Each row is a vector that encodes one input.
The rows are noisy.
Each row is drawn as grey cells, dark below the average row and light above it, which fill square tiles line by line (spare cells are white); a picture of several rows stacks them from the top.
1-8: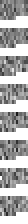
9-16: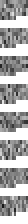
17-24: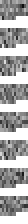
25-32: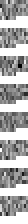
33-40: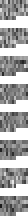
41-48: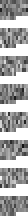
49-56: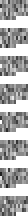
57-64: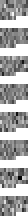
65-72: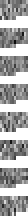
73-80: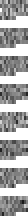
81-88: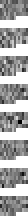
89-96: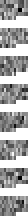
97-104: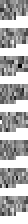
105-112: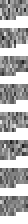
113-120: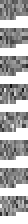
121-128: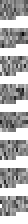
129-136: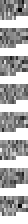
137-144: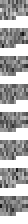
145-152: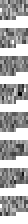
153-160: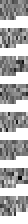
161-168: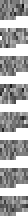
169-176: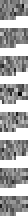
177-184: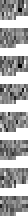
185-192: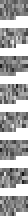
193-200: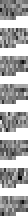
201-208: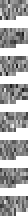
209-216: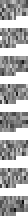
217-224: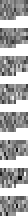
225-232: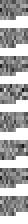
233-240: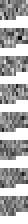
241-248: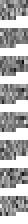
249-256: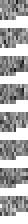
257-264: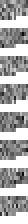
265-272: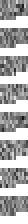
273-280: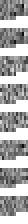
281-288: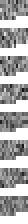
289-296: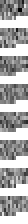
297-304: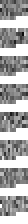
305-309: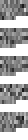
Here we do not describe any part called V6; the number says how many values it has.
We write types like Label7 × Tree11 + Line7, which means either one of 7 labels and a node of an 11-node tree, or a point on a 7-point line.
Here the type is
Bool × List2(Line11) × V6.
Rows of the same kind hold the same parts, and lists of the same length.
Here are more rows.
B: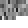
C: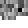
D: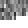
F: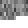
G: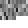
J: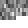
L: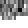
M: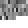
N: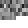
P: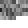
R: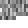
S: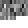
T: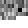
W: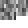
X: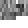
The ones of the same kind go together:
B, J, M, T
C, D, G, L, P, R, S, W, X
F, N

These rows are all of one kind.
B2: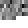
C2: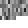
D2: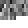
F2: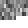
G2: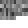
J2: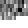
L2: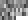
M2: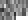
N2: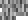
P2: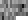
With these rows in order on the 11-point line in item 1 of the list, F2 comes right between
D2 and J2.
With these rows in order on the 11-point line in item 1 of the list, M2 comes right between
G2 and J2.
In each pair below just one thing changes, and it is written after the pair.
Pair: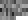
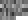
the place on the 11-point line in item 1 of the list
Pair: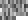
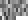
the true/false value
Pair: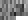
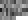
the value of V6
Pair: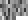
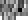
the value of V6
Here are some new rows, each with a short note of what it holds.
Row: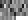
a true/false value and a value of V6, together with the empty list
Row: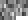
a true/false value and a value of V6, together with a list of one item
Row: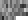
a true/false value and a value of V6, together with a list of two items
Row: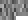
a true/false value and a value of V6, together with a list of two items
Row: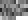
a true/false value and a value of V6, together with a list of two items
